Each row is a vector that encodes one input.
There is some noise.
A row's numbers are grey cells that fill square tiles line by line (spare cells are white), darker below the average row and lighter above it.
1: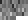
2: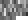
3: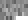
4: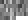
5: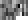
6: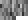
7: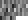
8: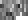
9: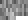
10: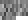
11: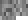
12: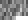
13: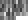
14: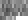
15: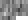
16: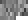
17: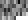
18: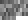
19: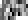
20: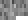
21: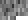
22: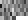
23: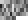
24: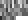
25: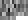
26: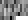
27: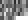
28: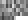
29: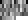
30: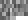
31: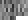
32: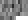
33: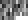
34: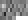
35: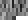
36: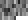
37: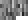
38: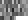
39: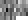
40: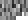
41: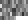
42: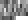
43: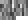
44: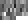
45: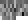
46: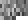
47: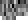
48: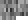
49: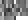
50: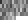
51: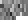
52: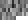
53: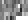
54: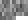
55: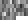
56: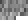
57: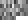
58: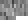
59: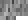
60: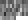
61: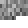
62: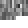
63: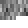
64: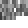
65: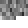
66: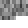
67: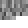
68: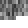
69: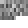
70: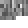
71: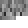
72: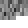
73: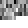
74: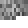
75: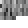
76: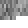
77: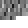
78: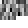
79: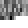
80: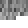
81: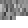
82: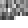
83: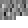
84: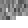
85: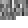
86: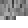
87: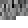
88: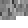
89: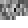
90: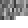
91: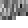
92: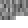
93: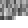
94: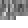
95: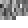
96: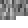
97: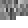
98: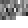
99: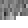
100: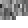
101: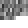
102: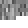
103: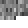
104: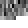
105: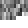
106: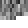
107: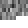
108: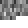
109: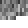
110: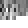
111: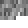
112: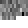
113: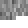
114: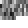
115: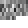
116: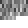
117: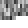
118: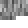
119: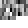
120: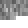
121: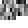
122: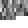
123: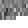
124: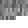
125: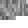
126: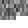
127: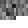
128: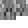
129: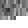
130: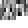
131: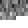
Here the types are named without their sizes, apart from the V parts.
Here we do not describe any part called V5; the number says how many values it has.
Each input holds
a list of items, each a true/false value and a value of V5.
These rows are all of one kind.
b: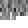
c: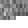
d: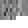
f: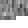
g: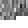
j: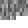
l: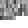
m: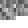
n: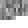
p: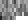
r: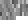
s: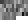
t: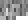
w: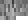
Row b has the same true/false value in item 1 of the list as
d, j and s.
